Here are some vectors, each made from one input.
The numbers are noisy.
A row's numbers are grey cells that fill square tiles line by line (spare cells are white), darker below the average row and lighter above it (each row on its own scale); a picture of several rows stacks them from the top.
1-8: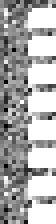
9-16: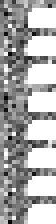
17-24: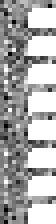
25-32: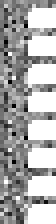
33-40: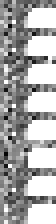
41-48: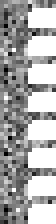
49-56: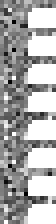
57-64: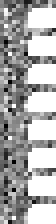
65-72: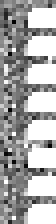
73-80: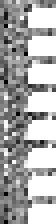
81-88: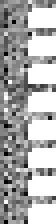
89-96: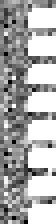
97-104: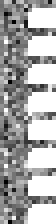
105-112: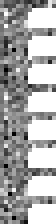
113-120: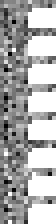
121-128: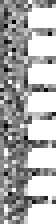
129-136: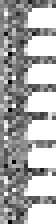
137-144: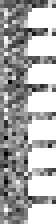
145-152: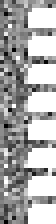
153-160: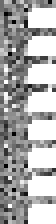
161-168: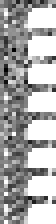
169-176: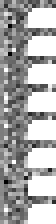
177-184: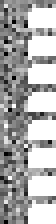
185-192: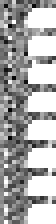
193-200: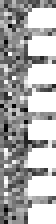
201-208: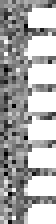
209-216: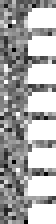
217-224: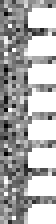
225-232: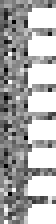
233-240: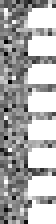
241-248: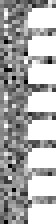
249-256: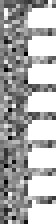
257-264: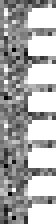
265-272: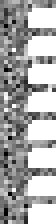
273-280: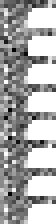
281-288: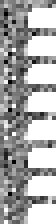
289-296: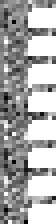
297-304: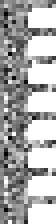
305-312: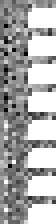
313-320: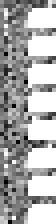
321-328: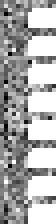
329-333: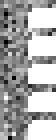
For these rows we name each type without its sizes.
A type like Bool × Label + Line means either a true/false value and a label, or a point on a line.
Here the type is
Label × Label + List(Line).
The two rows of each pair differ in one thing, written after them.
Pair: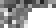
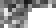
the place on the line in item 2 of the list
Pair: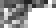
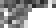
the place on the line in item 2 of the list
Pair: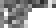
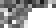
the place on the line in item 1 of the list
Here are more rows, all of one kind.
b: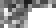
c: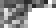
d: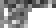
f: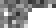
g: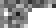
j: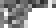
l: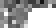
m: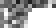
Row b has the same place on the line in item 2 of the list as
c and d.
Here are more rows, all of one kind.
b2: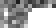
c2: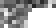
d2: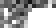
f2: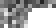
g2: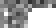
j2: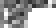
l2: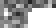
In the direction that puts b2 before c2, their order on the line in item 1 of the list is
l2, g2, b2, f2, d2, c2, j2.
